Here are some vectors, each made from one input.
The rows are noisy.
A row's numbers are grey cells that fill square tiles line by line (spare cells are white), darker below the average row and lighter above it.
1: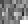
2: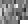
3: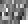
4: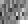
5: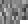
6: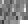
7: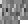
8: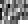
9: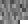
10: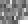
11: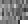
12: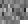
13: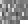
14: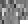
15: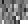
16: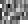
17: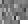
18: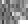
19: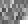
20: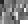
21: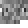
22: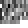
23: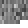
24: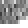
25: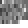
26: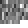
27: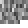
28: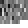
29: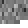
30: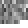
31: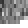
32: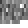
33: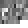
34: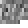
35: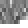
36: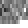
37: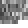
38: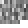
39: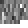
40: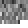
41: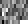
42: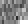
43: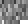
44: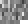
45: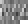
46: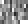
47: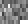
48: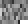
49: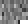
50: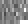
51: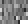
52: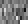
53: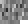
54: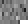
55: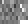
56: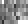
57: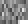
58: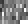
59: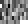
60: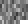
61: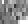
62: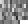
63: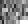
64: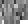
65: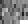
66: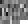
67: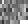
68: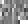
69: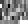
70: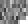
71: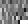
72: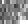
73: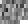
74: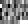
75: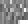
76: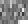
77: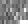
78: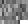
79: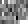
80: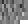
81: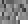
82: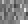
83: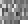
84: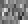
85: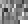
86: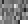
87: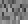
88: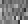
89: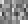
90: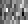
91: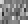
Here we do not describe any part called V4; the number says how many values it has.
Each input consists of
a list of up to two items, each a true/false value and a value of V4.
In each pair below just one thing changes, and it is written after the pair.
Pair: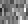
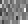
the value of V4 in item 2 of the list
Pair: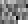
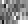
the value of V4 in item 1 of the list
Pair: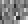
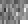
the true/false value in item 2 of the list
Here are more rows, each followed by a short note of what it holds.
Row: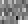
a list of two items
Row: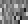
a list of one item
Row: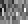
a list of two items
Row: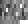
a list of two items
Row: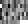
the empty list
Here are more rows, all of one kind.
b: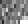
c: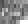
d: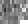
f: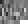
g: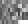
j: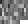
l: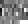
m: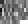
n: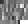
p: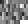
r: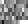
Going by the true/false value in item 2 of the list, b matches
c and r.
